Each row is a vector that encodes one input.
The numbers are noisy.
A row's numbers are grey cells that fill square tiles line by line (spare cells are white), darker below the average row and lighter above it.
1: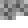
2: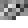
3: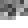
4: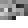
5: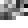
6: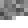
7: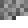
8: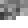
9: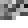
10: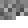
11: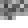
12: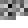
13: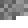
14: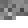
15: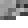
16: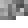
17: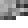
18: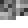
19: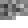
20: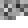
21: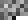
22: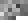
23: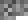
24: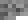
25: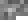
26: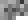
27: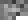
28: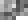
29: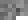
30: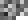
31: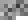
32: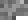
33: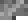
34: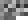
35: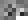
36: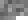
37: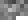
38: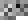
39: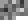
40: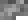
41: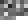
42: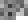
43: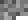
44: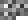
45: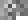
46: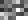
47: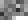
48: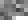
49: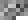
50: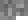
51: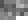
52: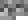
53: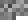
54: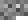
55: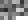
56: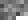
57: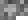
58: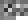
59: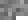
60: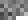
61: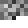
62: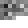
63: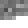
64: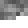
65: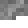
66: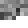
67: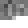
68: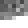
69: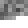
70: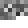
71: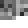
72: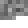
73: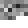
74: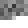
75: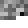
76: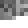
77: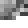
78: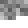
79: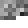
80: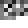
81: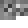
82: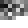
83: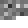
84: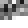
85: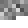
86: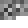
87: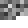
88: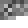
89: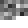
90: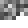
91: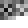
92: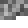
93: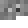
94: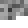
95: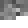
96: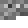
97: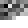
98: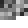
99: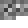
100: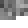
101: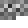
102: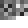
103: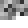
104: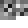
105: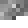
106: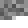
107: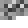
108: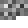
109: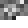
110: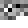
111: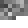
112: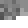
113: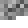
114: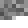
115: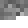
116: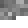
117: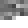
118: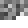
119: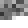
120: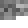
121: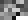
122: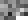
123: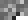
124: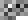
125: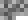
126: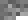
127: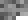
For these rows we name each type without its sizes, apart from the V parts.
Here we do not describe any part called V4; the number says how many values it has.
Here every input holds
either a point on a circle and a value of V4, or a list of points on a line.
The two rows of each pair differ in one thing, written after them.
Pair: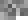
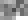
the place on the circle
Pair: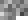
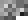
the value of V4
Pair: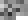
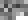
the value of V4
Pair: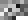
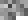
the place on the circle
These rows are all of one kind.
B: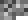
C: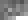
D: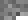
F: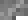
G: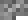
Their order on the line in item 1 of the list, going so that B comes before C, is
F, G, B, C, D.
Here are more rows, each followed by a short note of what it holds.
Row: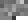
a list of three items
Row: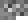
a list of two items
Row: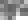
a point on a circle and a value of V4
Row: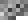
a point on a circle and a value of V4
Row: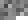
a list of two items
